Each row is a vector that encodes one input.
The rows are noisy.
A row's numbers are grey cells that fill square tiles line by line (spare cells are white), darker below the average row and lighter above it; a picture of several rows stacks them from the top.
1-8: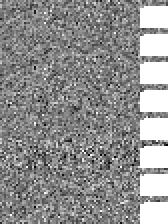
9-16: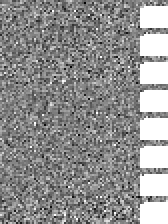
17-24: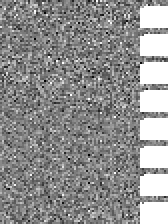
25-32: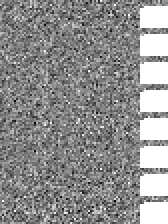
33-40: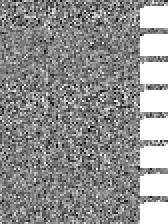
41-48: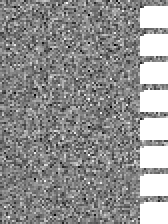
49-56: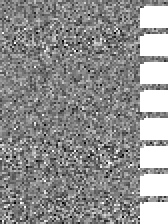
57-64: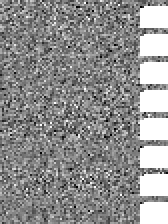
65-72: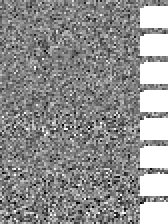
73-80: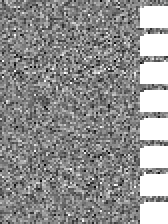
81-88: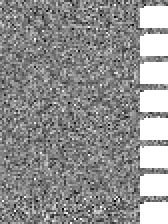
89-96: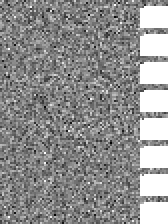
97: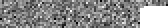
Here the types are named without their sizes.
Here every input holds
a true/false value, together with a list of points on a line.
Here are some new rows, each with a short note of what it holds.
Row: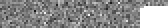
a true/false value, together with a list of two items
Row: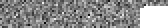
a true/false value, together with a list of one item
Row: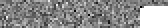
a true/false value, together with a list of three items
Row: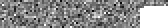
a true/false value, together with the empty list
